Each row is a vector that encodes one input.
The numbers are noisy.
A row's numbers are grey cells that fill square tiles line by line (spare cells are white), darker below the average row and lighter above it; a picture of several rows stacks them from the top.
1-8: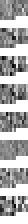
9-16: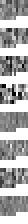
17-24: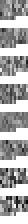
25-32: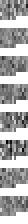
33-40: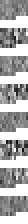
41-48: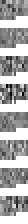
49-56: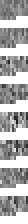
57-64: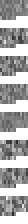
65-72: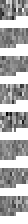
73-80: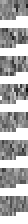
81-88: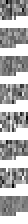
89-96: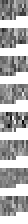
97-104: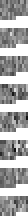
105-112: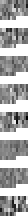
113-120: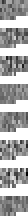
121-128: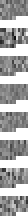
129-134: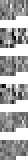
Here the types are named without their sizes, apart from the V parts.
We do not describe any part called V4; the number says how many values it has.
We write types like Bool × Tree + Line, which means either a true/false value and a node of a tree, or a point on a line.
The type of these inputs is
Line × Line + List(Bool × V4).
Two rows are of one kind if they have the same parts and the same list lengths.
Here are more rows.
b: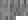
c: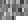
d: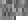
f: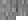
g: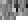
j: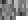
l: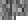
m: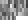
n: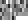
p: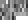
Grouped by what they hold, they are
b, f, g
c
d, l, m, p
j, n

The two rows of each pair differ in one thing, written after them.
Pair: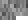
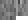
the value of V4 in item 1 of the list
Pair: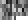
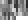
the true/false value in item 1 of the list
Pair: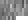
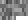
the value of V4 in item 2 of the list
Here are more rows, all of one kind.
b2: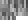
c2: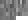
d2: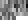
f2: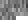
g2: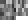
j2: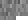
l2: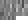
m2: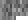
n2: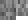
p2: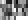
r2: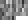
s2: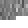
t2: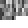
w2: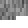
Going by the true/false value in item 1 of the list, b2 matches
j2, l2, p2 and s2.
